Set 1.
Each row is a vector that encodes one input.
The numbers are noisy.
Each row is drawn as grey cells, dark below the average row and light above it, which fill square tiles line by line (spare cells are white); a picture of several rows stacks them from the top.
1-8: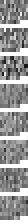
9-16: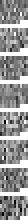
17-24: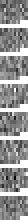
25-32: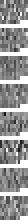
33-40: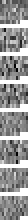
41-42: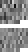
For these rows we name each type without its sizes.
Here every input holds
a point on a line and a true/false value.
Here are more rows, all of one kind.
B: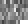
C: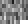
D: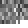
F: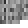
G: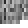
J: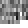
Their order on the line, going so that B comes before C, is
J, G, F, D, B, C.
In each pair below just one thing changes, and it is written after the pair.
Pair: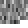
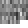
the true/false value
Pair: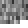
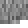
the place on the line
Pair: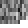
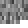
the true/false value
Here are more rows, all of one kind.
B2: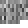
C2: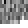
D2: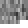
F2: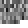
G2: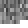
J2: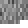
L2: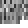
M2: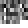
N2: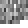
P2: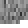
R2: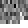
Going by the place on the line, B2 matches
L2 and R2.
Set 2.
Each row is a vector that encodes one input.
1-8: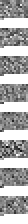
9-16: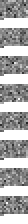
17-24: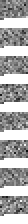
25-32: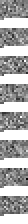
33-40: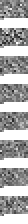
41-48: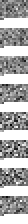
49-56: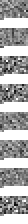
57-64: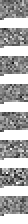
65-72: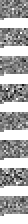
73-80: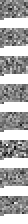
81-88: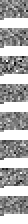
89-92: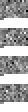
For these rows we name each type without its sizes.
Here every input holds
a point on a line, together with either a fixed value, or four true/false values.
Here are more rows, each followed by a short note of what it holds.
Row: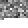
a point on a line and four true/false values
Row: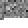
a point on a line and four true/false values
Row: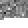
a point on a line and four true/false values
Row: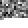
a point on a line
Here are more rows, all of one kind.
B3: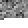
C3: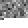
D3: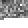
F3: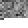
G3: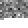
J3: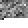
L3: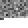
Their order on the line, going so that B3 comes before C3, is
D3, J3, B3, F3, L3, C3, G3.
